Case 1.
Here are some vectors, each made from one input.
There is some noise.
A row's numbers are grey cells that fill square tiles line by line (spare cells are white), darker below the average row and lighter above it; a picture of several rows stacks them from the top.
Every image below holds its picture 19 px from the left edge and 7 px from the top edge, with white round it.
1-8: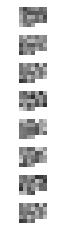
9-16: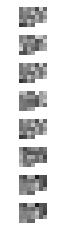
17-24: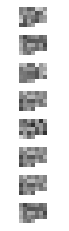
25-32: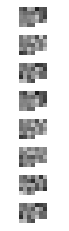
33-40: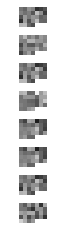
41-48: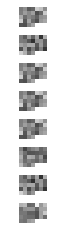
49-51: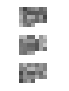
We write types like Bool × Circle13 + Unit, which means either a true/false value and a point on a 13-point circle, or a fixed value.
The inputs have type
Bool × Bool × Bool.
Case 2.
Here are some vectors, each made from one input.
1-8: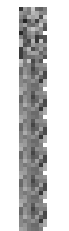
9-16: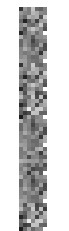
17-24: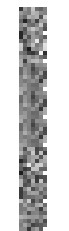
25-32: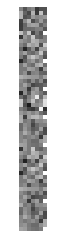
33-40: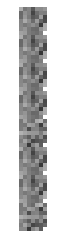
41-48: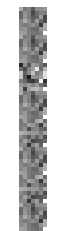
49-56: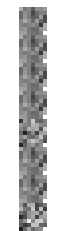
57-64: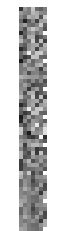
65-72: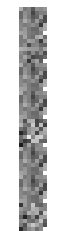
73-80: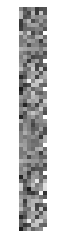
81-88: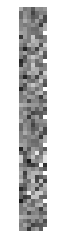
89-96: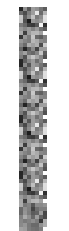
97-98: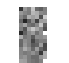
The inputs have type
Circle6.
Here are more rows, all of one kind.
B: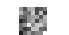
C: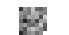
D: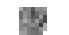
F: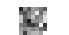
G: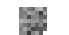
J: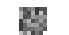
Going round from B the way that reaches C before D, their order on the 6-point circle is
B, C, F, G, D, J.
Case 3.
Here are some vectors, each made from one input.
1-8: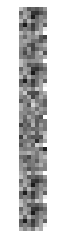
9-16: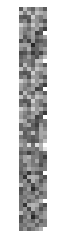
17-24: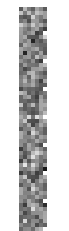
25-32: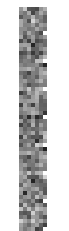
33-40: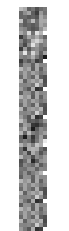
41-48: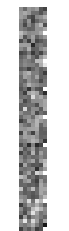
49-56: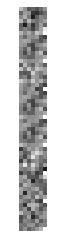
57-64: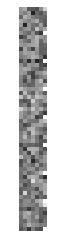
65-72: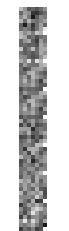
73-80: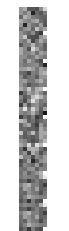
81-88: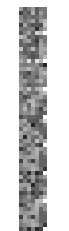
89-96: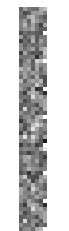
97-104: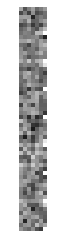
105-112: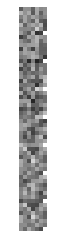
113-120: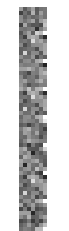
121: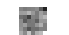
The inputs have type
Bool × Bool × Bool × Bool.
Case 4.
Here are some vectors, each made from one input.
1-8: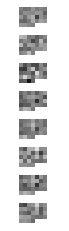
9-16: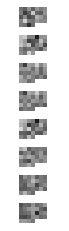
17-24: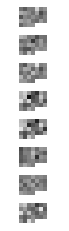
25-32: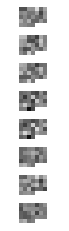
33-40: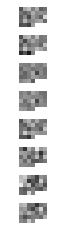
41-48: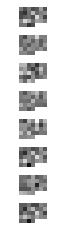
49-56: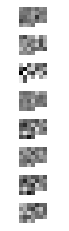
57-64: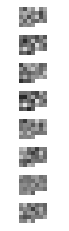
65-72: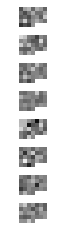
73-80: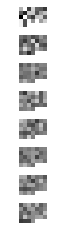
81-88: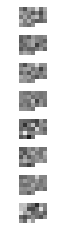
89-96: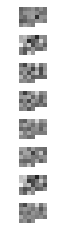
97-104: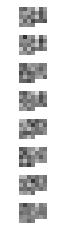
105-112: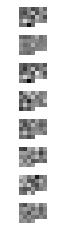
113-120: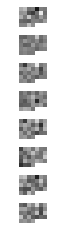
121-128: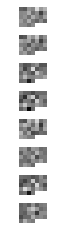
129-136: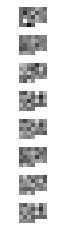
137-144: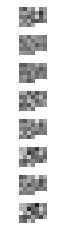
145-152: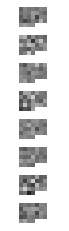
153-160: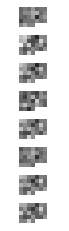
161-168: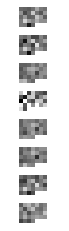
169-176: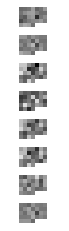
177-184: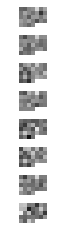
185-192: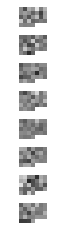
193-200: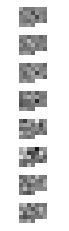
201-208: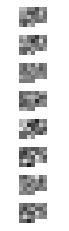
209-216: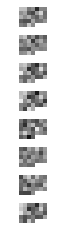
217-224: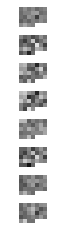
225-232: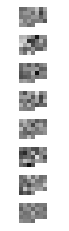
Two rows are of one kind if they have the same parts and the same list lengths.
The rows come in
2 kinds.
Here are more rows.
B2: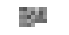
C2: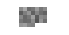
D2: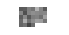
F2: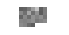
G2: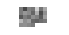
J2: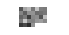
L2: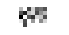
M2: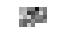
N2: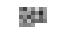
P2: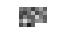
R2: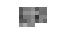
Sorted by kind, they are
B2, C2, D2, F2, G2, J2, M2, N2, P2, R2
L2

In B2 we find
a node of a 12-node tree.
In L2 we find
a fixed value.
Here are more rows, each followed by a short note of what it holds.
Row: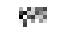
a fixed value
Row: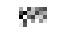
a fixed value
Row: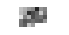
a node of a 12-node tree
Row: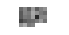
a node of a 12-node tree
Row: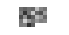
a node of a 12-node tree
